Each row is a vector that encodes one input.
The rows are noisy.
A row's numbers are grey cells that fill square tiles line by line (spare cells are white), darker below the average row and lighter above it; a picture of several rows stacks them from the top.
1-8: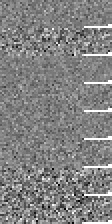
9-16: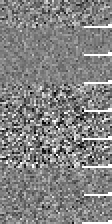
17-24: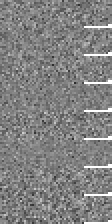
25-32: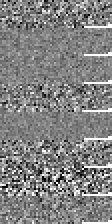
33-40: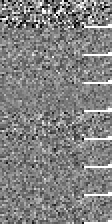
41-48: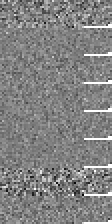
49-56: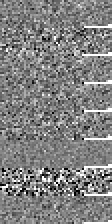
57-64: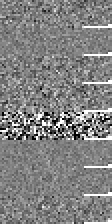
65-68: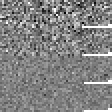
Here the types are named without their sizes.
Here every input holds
a point on each of two lines and a true/false value.
